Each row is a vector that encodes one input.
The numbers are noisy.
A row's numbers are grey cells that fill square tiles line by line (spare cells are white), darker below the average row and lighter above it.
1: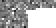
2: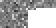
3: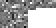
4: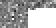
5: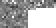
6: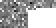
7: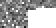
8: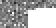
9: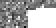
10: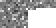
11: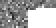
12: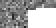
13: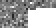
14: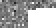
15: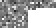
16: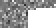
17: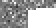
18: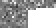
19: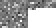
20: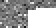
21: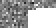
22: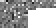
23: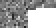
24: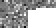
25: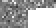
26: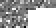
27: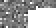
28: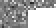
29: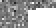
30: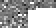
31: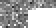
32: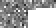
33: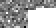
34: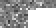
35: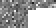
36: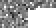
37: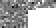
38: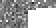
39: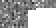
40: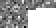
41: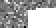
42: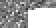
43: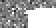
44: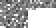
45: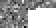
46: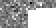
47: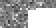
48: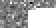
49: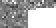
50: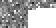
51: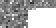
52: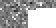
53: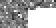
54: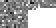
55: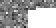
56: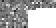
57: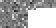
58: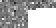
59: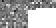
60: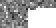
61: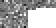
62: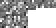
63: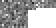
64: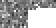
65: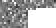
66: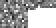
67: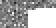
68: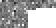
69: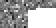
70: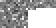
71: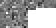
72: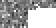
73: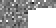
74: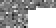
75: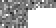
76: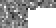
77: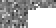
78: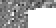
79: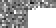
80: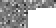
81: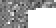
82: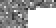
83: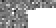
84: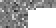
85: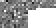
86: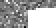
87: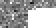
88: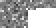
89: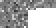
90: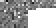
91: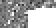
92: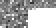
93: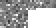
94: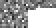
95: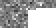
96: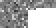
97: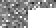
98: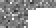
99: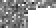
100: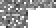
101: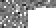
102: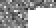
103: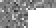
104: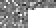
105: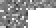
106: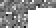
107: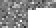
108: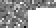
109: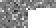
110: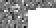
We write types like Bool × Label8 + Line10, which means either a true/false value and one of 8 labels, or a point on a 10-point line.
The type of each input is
Bool × Line14.
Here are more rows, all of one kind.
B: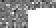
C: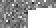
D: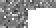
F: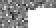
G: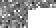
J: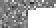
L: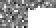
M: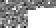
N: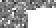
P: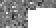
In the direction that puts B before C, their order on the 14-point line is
B, N, D, J, M, C, G, P, F, L.
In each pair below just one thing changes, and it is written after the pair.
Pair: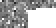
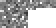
the true/false value
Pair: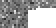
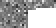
the place on the 14-point line
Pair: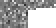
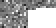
the true/false value
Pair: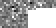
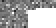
the true/false value
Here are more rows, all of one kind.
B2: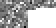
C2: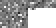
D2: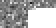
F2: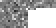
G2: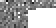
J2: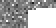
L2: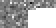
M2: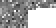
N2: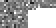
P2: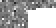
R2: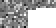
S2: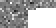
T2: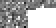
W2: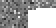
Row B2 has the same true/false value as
C2, P2, R2 and T2.
